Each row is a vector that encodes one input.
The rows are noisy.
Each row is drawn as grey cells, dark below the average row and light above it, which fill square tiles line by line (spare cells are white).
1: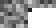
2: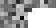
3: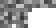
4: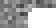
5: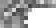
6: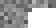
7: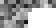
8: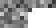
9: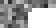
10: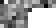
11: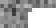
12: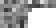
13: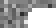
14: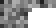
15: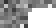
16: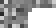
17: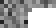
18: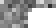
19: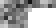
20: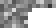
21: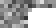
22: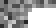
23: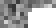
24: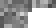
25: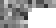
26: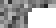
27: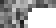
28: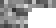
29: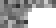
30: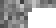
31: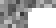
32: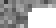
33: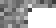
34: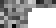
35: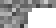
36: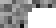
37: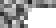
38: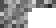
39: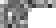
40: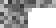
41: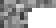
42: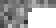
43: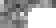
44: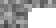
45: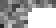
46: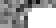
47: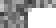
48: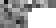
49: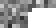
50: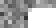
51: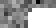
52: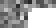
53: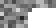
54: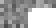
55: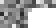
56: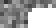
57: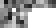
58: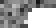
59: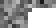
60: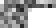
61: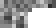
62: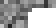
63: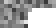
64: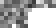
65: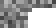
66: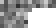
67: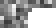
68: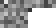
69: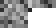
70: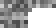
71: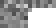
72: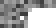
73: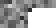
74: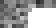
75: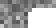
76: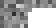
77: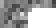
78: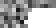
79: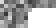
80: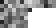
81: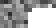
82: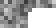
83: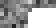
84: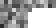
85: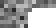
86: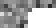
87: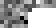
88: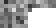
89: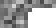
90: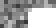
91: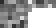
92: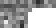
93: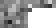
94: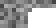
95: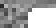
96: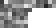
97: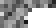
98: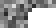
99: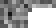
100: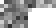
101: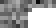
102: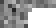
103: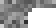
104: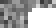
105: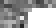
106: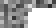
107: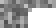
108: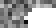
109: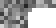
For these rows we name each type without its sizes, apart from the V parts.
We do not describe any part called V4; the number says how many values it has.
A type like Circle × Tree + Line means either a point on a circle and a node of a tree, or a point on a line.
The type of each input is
Line × Tree × V4.
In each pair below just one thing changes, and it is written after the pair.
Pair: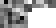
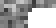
the node of the tree
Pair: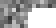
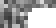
the value of V4
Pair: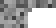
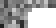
the place on the line
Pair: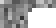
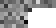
the node of the tree
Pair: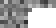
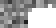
the value of V4
